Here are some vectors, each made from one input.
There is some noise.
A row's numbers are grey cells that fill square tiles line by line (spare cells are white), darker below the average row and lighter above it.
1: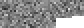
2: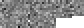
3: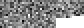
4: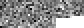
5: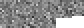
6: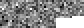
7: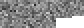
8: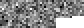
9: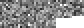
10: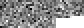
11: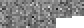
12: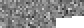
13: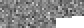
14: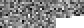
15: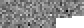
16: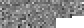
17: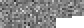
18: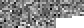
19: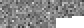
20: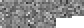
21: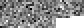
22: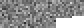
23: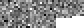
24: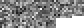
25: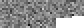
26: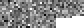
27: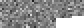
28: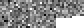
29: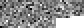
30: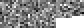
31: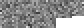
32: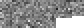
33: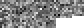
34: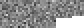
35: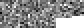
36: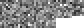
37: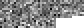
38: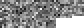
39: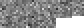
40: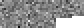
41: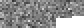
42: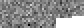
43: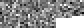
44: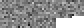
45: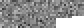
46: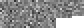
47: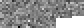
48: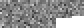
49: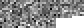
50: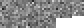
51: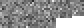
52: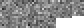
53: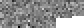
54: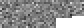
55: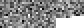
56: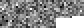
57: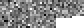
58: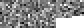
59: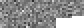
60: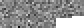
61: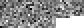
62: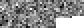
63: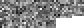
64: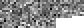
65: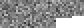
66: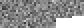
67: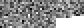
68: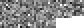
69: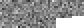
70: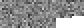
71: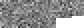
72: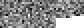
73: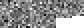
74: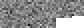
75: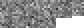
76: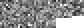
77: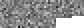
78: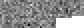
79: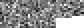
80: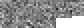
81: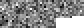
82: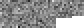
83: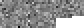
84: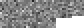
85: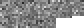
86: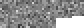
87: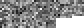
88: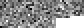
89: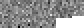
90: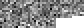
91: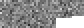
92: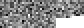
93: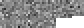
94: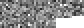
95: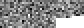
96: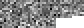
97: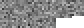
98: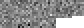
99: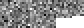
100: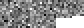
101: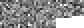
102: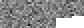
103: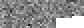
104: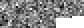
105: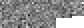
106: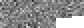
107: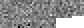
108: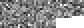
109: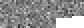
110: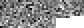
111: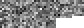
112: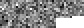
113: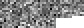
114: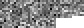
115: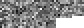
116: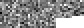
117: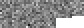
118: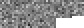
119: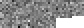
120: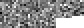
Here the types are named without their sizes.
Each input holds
either a label and a point on each of two lines, or three true/false values.
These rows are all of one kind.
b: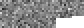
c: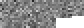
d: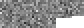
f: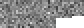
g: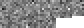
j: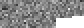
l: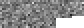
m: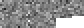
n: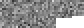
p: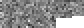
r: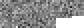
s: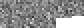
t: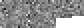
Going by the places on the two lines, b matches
g, j and m.
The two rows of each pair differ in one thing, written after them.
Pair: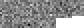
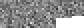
the label
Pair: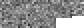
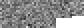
the place on one of the two lines
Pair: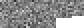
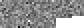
the label
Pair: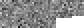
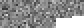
the label
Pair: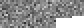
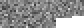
the place on one of the two lines
